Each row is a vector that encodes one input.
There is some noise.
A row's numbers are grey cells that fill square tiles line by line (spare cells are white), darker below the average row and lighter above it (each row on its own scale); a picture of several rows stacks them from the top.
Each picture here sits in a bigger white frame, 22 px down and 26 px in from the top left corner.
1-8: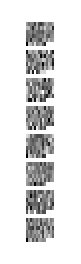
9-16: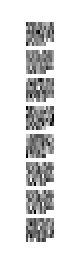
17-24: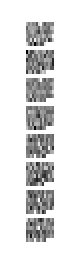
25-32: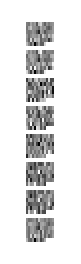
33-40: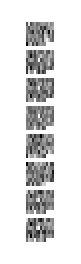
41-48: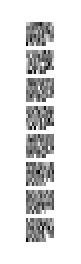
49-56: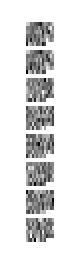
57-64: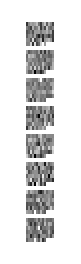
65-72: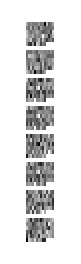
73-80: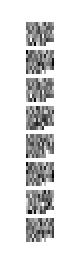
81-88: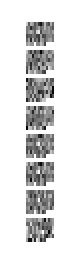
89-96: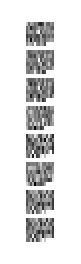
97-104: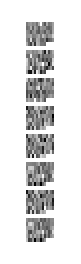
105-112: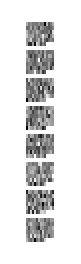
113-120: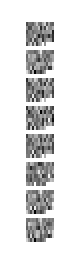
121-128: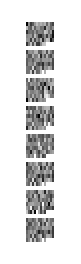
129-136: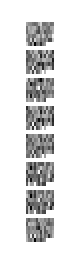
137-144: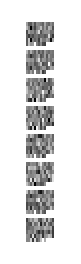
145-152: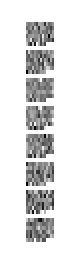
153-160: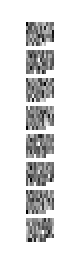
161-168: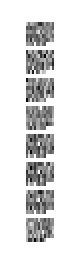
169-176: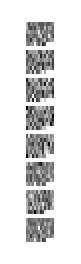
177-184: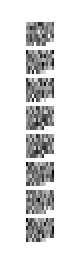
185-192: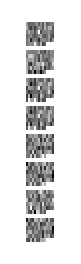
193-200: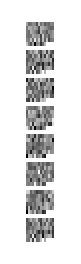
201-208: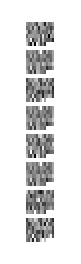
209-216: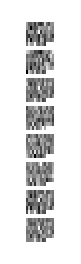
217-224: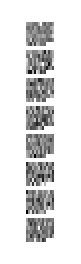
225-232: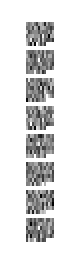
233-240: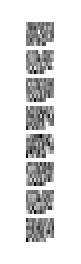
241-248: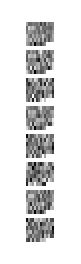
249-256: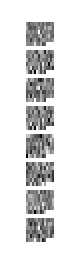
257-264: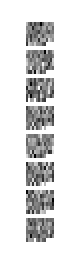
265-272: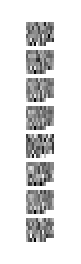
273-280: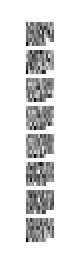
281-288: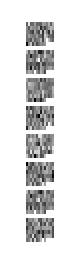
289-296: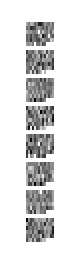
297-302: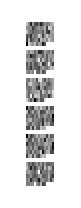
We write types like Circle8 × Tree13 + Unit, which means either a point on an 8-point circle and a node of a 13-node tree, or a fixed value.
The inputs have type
Bool × (Circle13 + Line7) + List2(Line6).
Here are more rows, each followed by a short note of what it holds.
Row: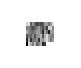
a point on a 7-point line and a true/false value
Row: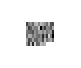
a point on a 13-point circle and a true/false value
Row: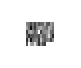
a point on a 13-point circle and a true/false value
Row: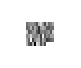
a list of one item
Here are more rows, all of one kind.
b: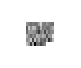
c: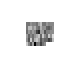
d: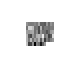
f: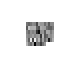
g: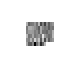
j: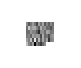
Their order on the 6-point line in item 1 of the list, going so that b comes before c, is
b, c, f, j, g, d.
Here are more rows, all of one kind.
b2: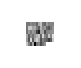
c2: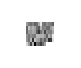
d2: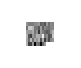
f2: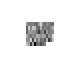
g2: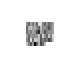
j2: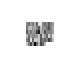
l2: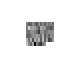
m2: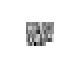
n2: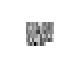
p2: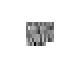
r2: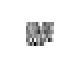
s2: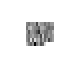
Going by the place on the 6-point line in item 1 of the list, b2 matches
g2, j2, m2 and n2.
